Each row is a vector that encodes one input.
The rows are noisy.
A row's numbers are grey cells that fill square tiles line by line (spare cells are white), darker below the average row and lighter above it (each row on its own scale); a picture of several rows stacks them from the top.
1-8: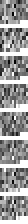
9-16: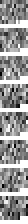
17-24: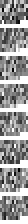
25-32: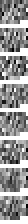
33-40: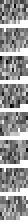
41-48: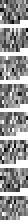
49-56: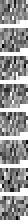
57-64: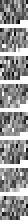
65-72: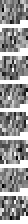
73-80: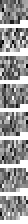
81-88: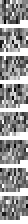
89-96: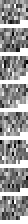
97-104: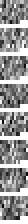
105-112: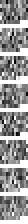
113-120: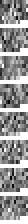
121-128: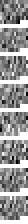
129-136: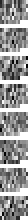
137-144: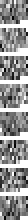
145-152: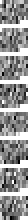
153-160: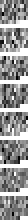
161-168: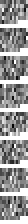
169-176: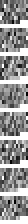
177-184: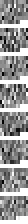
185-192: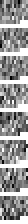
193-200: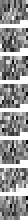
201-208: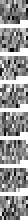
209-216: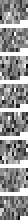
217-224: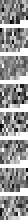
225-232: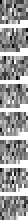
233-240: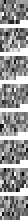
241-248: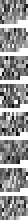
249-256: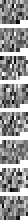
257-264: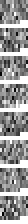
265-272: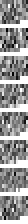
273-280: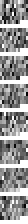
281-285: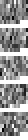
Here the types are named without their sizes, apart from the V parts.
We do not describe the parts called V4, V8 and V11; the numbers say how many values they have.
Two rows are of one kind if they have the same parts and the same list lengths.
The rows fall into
3 kinds.
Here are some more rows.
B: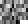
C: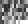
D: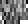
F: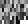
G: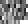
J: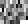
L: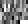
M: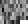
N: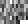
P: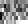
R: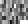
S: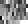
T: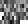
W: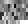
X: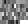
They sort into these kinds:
B, D, F, J, L, M, N
C, G, P, S, W
R, T, X

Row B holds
a point on a circle and a value of V8.
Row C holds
a point on a line, a value of V4 and a value of V11.
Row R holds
a point on each of two circles.
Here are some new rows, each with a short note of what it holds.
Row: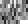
a point on a circle and a value of V8
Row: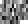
a point on a circle and a value of V8
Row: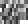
a point on a circle and a value of V8
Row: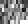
a point on a line, a value of V4 and a value of V11
